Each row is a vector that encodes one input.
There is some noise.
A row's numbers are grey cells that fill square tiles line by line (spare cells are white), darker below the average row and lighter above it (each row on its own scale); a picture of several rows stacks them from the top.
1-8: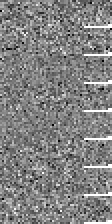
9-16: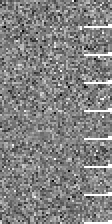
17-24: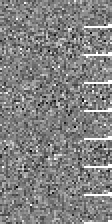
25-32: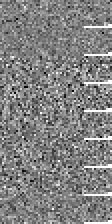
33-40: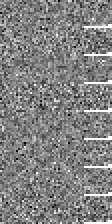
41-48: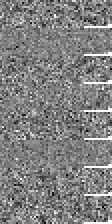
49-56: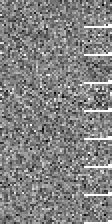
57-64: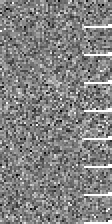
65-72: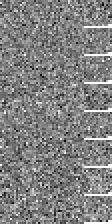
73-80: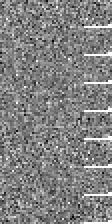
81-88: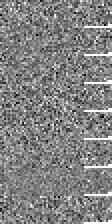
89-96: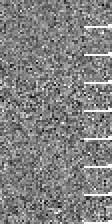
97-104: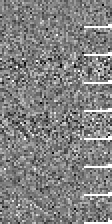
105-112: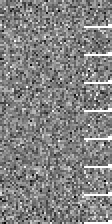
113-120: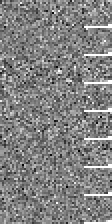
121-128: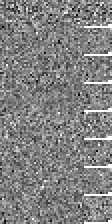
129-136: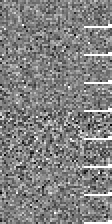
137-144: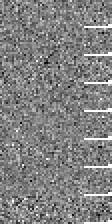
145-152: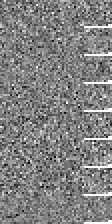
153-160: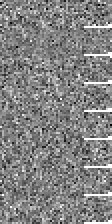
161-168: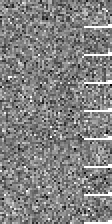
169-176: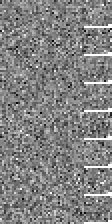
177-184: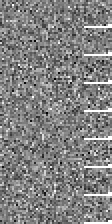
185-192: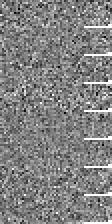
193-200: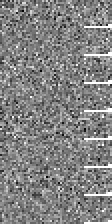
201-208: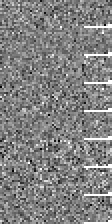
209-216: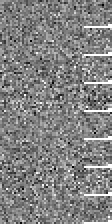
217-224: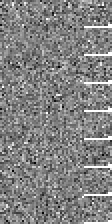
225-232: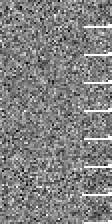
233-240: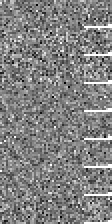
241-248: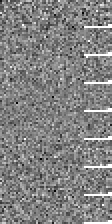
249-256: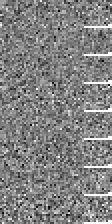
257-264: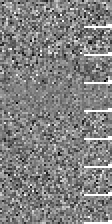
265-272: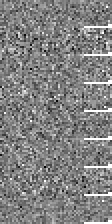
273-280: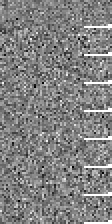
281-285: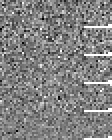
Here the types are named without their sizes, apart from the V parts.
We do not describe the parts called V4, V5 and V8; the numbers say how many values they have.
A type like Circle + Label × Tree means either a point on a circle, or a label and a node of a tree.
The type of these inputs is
((Bool × Bool × Bool × Bool + V8) × (Circle + Tree) + V5) × Tree × V4.
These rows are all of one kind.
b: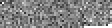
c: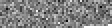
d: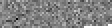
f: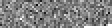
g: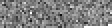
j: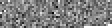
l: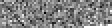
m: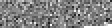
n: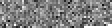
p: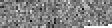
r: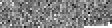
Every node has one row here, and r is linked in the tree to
d.
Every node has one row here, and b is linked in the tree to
g, j and p.
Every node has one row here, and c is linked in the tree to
d.
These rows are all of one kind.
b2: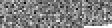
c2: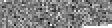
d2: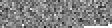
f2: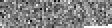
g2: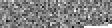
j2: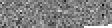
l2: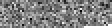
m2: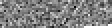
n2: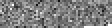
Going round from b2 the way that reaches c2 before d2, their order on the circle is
b2, n2, m2, f2, l2, c2, g2, j2, d2.
